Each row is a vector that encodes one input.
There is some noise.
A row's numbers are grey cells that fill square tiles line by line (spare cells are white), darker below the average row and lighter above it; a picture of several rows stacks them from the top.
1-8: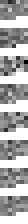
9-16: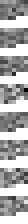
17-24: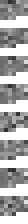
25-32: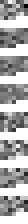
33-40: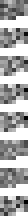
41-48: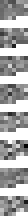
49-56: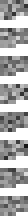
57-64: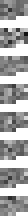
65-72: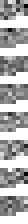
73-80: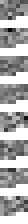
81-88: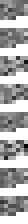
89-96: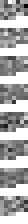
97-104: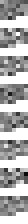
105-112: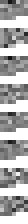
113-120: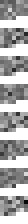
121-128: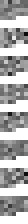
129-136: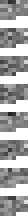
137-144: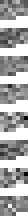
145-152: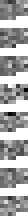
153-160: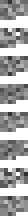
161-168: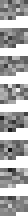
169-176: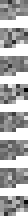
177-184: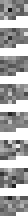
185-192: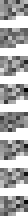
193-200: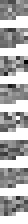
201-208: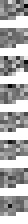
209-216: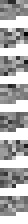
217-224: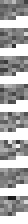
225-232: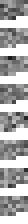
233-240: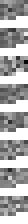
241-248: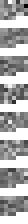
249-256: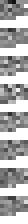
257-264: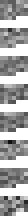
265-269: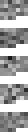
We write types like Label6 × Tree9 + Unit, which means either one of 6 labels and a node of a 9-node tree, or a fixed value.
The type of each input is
Circle20 + Label7.
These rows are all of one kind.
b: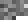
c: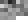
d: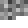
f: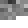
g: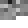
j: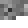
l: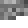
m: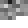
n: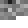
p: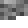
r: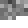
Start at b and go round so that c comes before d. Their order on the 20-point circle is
b, r, f, c, n, g, m, d, l, p, j.
